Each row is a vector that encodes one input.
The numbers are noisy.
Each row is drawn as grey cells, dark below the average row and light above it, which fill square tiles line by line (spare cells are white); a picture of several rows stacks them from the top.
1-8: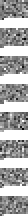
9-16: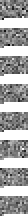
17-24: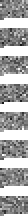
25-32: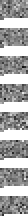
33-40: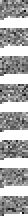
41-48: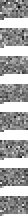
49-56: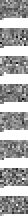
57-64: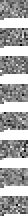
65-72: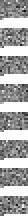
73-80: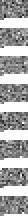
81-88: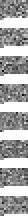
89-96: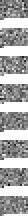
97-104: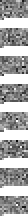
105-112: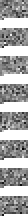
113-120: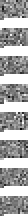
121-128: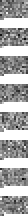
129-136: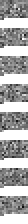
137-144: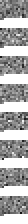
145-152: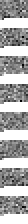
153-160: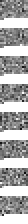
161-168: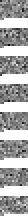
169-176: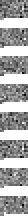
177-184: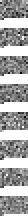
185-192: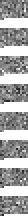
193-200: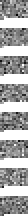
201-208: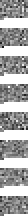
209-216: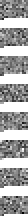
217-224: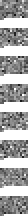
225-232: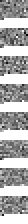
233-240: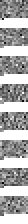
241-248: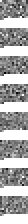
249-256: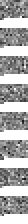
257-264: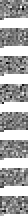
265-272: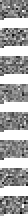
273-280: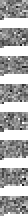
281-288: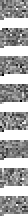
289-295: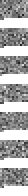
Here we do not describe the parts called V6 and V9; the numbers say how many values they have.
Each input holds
a point on a 10-point line, a value of V6 and a value of V9, together with either a point on an 11-point circle, or a point on a 20-point circle.
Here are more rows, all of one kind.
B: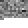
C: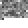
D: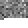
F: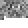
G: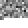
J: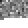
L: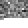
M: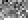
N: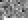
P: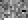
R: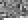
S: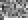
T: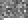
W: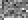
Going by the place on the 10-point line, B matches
G, M, P and W.
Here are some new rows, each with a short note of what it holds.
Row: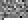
a point on an 11-point circle, a point on a 10-point line, a value of V6 and a value of V9
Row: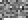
a point on a 20-point circle, a point on a 10-point line, a value of V6 and a value of V9
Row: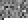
a point on an 11-point circle, a point on a 10-point line, a value of V6 and a value of V9
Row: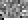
a point on an 11-point circle, a point on a 10-point line, a value of V6 and a value of V9
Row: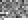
a point on an 11-point circle, a point on a 10-point line, a value of V6 and a value of V9
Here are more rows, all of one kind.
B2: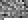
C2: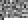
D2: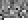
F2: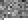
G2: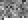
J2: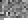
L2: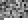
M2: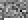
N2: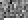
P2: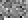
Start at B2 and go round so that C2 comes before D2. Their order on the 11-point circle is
B2, P2, M2, C2, L2, J2, N2, F2, G2, D2.
